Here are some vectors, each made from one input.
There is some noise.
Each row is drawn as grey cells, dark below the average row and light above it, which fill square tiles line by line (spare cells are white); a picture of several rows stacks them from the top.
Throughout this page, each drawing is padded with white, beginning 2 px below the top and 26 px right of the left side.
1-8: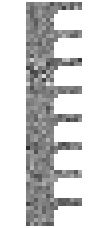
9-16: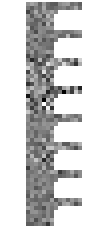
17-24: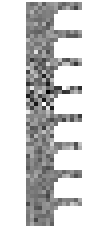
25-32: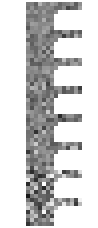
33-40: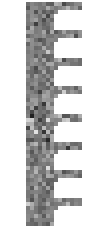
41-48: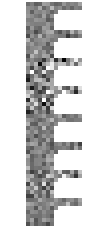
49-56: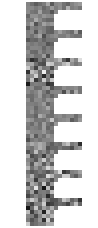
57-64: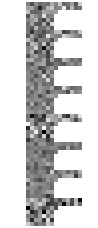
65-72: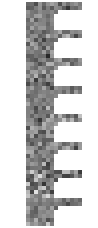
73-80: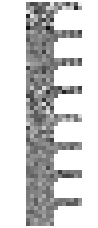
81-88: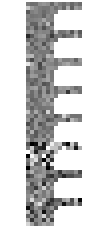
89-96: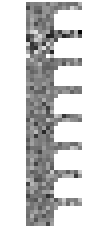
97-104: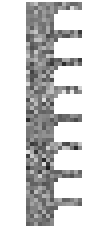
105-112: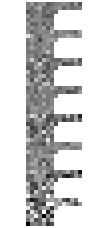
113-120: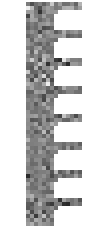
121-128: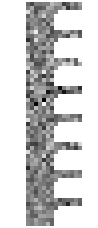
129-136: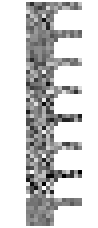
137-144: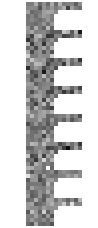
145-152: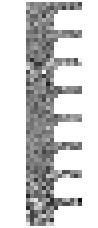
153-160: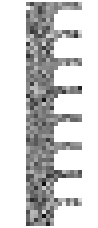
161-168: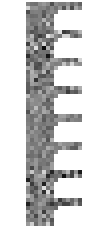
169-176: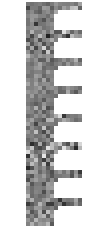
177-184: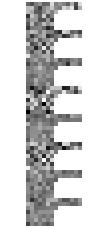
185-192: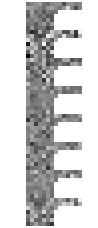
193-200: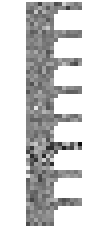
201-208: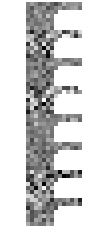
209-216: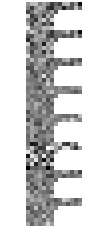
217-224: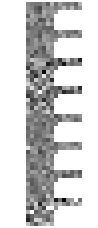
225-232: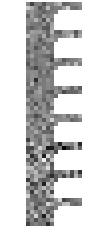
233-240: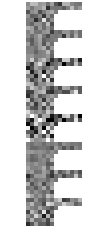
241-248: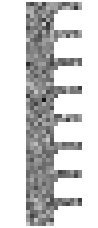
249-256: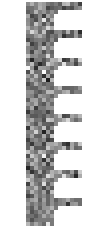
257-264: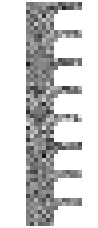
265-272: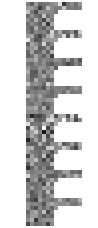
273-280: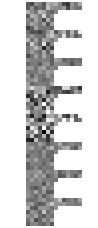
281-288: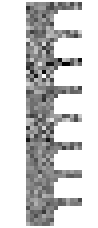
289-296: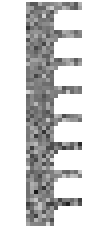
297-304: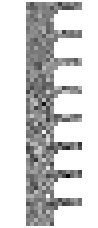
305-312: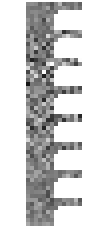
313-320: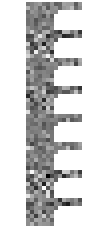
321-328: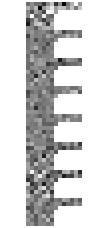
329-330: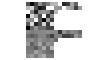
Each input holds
either a fixed value, or one of 12 labels and a node of a 7-node tree.
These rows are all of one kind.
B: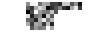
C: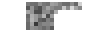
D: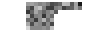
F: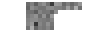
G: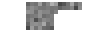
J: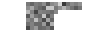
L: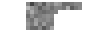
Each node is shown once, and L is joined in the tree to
D and G.
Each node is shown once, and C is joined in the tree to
B.
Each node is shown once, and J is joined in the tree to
D and F.
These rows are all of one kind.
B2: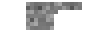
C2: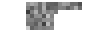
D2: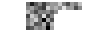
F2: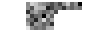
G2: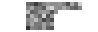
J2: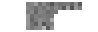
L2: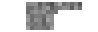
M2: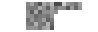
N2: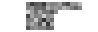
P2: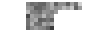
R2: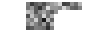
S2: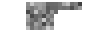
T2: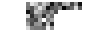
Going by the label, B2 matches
C2, L2 and R2.
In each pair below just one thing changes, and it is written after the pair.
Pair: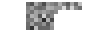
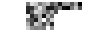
the node of the tree
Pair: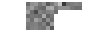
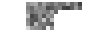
the node of the tree
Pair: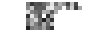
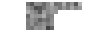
the label
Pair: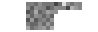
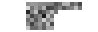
the label
